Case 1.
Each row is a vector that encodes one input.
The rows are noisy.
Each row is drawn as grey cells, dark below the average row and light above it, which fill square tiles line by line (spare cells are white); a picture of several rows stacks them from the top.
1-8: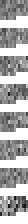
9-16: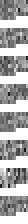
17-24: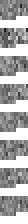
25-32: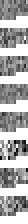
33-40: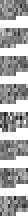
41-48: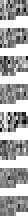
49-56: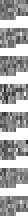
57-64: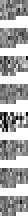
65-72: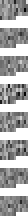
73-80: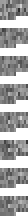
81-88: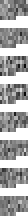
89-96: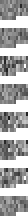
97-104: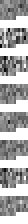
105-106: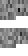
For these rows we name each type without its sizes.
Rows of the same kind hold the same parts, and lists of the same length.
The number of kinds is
3.
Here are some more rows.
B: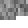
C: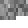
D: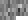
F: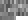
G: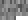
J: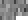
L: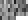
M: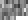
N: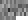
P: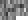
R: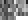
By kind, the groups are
B, C, G, J, L, N, P
D, F, R
M

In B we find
a node of a tree and a true/false value.
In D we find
a point on each of two lines.
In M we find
a fixed value.
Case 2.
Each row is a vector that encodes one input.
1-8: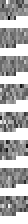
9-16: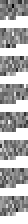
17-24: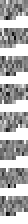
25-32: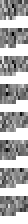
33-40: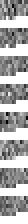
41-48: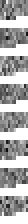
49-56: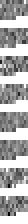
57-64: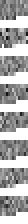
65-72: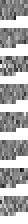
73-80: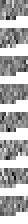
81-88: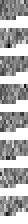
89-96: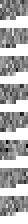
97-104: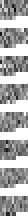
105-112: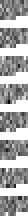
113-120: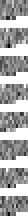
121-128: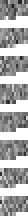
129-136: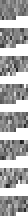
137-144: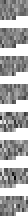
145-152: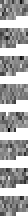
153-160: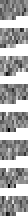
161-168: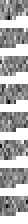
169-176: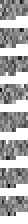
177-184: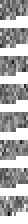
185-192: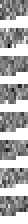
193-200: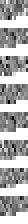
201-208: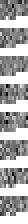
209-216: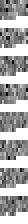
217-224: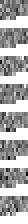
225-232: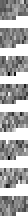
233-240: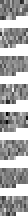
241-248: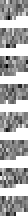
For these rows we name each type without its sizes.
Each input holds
a node of a tree, together with either a fixed value, or a point on each of two lines and a true/false value.
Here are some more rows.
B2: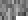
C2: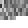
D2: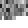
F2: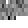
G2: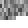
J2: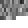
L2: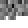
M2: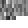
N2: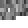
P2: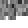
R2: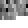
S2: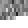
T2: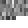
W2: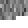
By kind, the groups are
B2, F2, J2, L2, M2, N2, P2, R2, T2, W2
C2, D2, G2, S2

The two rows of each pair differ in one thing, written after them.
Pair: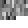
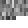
the place on one of the two lines
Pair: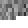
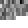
the node of the tree
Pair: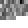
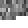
the node of the tree
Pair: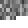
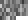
the true/false value
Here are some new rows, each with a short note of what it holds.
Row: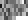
a node of a tree
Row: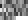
a node of a tree
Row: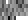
a point on each of two lines, a node of a tree and a true/false value
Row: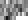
a node of a tree
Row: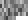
a node of a tree
